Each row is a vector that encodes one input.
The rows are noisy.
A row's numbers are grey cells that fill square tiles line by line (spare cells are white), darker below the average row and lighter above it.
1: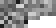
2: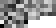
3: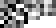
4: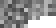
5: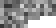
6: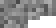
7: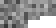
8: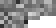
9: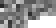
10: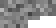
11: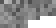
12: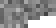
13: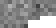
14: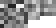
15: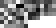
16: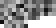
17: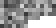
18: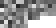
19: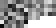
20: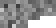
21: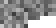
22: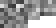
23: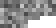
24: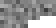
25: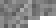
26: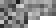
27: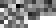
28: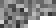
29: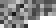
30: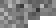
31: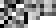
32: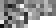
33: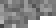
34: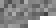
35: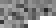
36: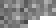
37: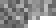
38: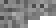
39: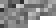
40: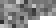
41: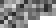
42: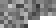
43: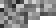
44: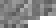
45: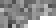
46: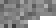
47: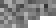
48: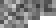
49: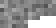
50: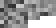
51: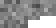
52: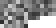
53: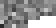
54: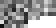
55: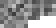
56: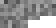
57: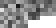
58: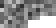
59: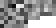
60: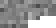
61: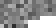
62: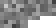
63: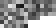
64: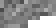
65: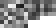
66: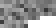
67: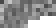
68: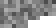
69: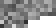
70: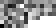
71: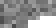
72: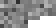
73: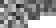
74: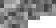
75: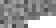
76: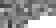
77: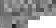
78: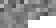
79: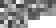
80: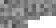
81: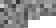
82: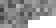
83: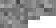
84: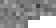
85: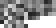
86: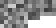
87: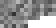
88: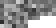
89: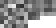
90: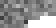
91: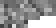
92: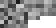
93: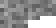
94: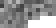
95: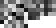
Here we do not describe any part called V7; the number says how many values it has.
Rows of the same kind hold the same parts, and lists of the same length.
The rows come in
2 kinds.
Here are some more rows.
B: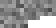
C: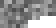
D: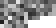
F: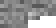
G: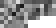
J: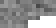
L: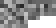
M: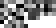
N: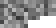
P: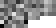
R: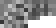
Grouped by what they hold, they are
B, F, G, J, L, M, N, P, R
C, D

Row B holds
a point on a 6-point line and a value of V7.
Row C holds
a point on each of two 6-point lines.
